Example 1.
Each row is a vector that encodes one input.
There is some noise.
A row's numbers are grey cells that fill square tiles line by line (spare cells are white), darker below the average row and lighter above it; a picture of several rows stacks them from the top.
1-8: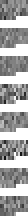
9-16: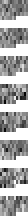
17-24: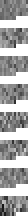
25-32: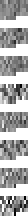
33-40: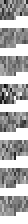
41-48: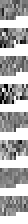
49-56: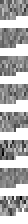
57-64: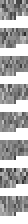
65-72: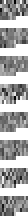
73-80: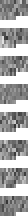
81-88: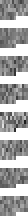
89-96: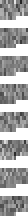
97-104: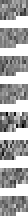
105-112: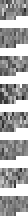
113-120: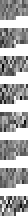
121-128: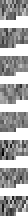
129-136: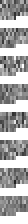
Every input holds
a point on a 7-point line, together with a list of up to two points on a 9-point line.
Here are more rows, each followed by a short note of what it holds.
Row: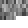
a point on a 7-point line, together with the empty list
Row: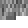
a point on a 7-point line, together with a list of one item
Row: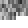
a point on a 7-point line, together with the empty list
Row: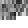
a point on a 7-point line, together with a list of two items
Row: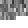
a point on a 7-point line, together with the empty list
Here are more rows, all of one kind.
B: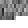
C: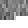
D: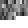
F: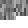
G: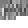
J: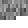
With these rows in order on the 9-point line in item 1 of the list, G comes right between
C and D.
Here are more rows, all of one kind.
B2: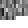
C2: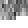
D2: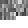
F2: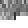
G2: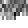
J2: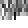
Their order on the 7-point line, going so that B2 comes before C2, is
J2, F2, B2, C2, D2, G2.
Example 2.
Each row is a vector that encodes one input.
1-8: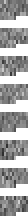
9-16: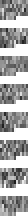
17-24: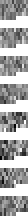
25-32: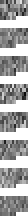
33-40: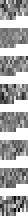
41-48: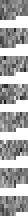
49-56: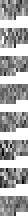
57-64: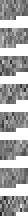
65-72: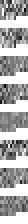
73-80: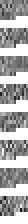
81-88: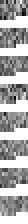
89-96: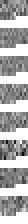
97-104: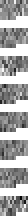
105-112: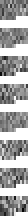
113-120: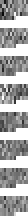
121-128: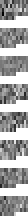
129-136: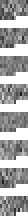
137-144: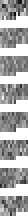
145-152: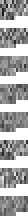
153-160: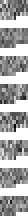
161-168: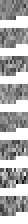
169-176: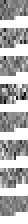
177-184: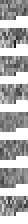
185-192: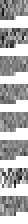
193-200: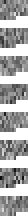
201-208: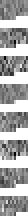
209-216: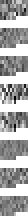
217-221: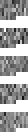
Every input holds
a point on a 9-point line, together with either a point on each of two 9-point lines, or a point on a 10-point line.
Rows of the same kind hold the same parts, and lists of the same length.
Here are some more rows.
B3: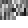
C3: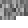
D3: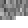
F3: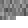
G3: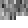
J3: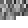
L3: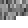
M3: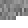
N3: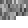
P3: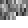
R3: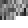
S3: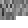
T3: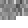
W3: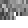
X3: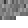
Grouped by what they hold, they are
B3, C3, D3, F3, G3, J3, L3, R3, X3
M3, N3, P3, S3, T3, W3

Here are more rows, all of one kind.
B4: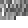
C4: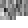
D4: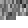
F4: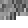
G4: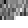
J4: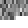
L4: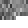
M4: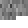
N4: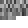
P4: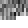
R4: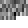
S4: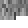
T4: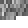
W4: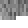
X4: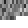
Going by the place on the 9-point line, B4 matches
L4, S4, T4 and W4.
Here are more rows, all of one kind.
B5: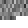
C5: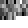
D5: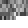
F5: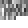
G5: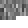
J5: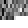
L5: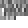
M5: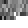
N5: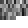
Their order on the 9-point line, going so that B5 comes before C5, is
L5, D5, F5, G5, B5, M5, N5, C5, J5.
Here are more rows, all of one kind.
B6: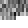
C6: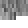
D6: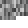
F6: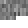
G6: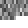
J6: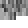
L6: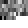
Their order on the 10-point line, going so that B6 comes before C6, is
B6, C6, J6, F6, G6, L6, D6.
